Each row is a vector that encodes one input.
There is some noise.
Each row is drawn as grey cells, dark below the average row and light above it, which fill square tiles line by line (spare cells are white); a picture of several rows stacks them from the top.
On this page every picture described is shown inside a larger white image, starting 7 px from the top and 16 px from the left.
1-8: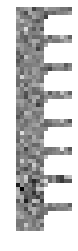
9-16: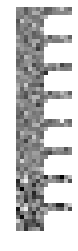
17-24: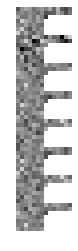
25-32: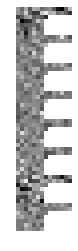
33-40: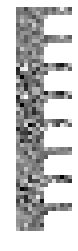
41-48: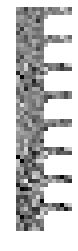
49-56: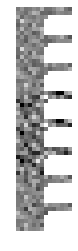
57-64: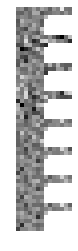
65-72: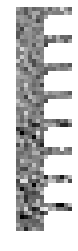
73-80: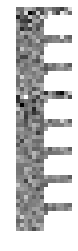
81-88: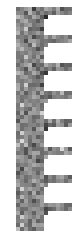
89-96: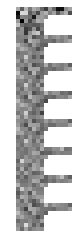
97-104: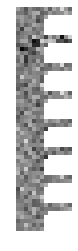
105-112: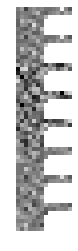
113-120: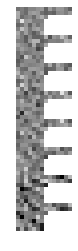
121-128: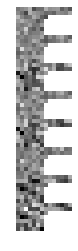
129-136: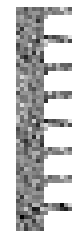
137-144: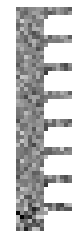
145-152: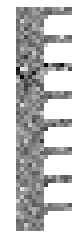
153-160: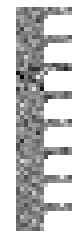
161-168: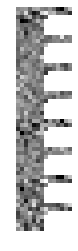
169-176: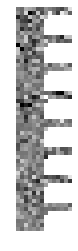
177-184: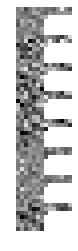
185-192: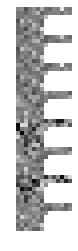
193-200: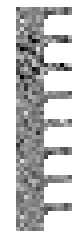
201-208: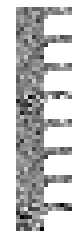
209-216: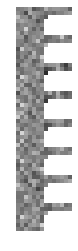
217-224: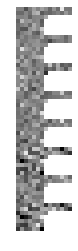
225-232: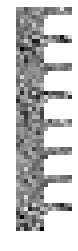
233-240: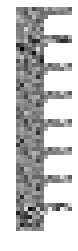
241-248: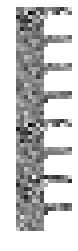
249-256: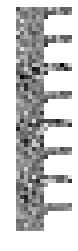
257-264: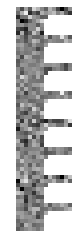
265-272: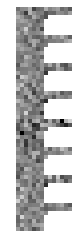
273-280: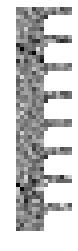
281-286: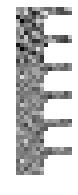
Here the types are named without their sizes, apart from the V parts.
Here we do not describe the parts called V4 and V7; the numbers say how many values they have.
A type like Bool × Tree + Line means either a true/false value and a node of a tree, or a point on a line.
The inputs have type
Label × V4 × V7 + List(Line).
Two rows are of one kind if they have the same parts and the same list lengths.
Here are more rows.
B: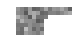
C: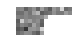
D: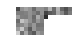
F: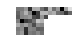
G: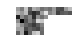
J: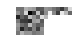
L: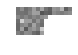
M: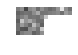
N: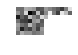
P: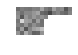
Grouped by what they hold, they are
B
C, D, L, M, P
F, G
J, N

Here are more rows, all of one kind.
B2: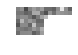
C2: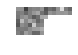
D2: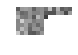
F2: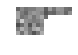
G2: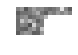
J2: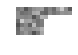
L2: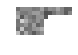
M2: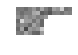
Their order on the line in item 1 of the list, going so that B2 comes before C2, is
G2, B2, C2, J2, M2, F2, L2, D2.
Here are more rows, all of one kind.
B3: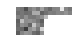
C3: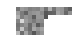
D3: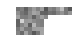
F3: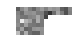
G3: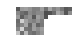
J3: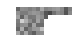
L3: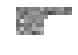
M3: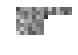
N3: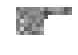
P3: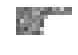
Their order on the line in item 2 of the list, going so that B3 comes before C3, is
F3, P3, J3, B3, N3, L3, G3, C3, D3, M3.
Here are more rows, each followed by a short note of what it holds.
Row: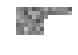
a list of one item
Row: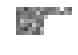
a list of two items
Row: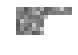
a list of two items
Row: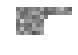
a list of two items
